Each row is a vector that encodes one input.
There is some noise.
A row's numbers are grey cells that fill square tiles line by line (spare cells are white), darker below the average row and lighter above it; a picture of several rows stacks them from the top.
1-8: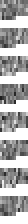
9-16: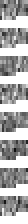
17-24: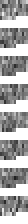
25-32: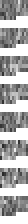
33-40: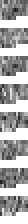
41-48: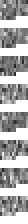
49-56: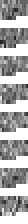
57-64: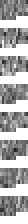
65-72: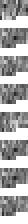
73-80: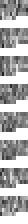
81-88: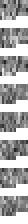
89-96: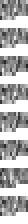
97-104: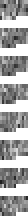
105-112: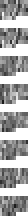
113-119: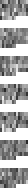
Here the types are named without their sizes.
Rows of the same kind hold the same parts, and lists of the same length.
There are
2 kinds of row.
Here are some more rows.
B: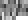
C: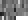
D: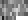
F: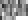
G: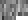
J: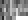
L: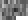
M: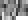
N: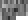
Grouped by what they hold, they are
B, F, M
C, D, G, J, L, N

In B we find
a point on a line and a true/false value.
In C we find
a point on a line, a node of a tree and a true/false value.
